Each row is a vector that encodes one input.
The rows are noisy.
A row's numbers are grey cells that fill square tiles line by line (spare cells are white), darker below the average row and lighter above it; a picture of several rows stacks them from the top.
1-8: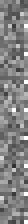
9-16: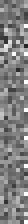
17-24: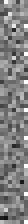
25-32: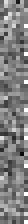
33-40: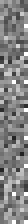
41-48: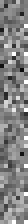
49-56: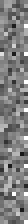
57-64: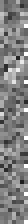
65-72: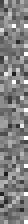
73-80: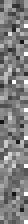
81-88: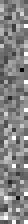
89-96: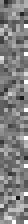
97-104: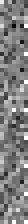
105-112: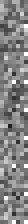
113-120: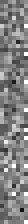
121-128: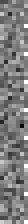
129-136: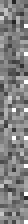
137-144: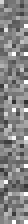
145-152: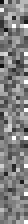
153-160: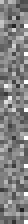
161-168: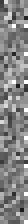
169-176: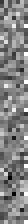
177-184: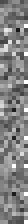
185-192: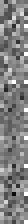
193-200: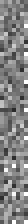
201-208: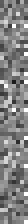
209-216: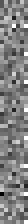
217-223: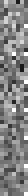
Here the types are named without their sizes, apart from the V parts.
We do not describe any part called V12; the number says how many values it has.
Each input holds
a value of V12, together with a list of points on a line.
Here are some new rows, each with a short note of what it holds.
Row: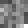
a value of V12, together with a list of two items
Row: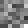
a value of V12, together with a list of two items
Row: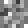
a value of V12, together with the empty list
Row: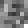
a value of V12, together with a list of two items
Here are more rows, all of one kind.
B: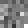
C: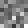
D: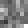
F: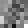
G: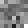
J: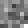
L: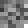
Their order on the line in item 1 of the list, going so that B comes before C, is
B, F, D, G, C, J, L.
